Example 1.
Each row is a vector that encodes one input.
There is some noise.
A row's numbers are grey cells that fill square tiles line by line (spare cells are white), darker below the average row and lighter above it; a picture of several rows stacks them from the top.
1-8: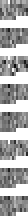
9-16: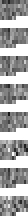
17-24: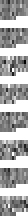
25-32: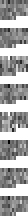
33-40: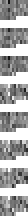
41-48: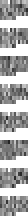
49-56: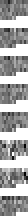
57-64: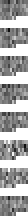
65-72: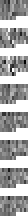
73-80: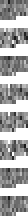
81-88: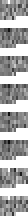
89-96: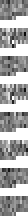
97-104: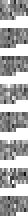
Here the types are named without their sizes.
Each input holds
either a label and a point on a line, or a node of a tree.
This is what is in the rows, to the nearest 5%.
About 40% of them hold a label and a point on a line. The rest hold a node of a tree.
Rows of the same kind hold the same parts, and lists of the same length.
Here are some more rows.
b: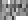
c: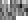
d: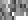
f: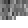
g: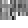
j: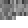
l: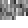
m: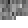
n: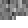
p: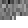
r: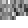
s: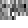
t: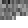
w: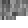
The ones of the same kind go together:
b, c, d, g, l, r, s
f, j, m, n, p, t, w

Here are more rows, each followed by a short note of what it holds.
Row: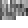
a label and a point on a line
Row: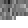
a node of a tree
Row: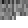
a node of a tree
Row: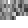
a label and a point on a line
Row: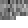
a node of a tree
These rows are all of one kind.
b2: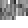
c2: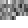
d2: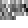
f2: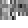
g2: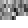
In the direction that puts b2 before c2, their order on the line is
b2, f2, c2, g2, d2.
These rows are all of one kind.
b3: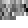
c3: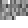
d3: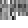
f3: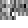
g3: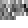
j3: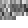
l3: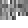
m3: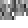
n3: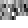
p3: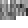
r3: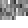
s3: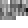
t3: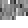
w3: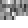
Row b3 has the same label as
g3, j3, p3 and s3.
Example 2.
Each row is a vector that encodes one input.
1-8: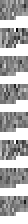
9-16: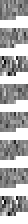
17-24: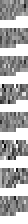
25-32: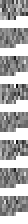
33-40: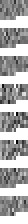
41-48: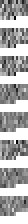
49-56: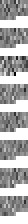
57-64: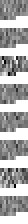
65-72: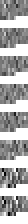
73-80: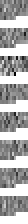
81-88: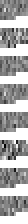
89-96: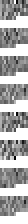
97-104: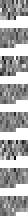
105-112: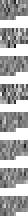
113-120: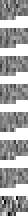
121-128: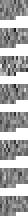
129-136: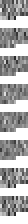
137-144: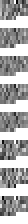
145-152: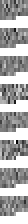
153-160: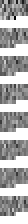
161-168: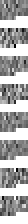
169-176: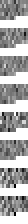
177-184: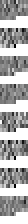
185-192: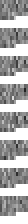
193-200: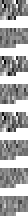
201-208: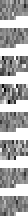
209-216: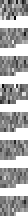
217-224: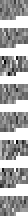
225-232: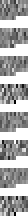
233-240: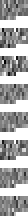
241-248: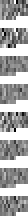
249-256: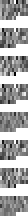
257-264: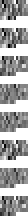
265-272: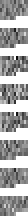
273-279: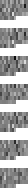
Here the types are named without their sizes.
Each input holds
either a label, or a point on a line and a true/false value.
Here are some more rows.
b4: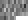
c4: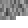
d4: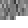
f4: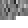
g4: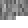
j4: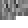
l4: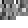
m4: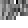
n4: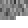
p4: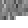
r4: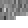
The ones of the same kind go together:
b4, c4, d4, f4, g4, j4, n4, p4, r4
l4, m4

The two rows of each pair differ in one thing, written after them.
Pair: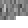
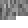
the place on the line
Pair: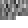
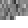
the place on the line
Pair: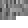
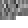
the true/false value
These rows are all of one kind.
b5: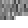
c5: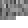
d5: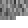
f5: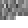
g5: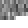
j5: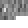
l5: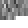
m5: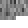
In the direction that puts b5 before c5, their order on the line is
b5, g5, j5, l5, f5, c5, m5, d5.
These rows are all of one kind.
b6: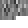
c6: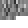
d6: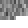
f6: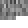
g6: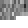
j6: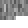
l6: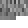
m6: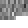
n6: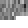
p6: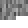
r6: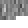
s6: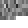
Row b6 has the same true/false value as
c6 and s6.
